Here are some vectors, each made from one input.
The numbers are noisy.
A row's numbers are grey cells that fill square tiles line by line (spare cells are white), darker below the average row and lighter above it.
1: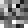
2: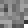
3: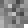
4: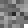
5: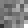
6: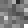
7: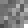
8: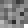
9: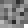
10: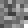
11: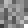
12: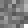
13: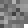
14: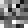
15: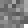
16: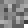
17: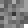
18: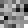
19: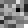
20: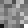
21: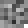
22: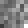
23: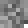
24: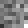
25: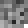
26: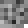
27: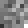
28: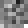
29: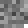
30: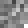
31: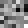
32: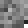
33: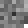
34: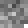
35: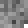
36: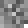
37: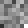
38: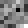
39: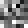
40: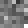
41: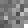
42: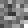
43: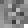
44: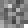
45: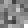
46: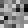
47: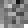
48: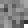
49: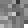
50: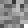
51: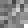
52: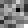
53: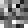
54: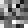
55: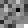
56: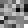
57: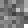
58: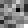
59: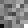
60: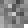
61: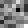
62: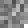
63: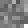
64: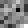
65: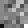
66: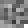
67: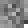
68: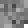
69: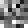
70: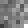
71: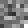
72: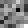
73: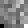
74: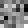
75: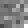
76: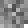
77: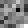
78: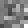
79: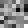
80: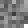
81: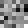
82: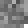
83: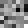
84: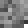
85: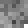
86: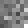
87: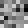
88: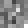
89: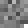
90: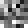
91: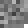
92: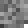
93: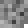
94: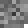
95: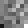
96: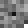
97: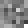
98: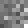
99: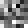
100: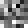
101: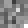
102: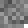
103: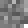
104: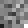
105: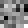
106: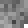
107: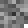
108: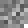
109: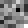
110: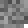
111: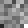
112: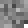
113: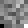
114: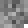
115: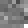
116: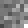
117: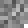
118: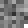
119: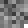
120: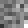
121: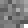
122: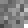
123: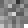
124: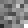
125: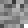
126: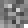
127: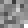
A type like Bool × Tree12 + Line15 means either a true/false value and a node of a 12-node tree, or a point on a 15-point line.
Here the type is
List3(Line7).
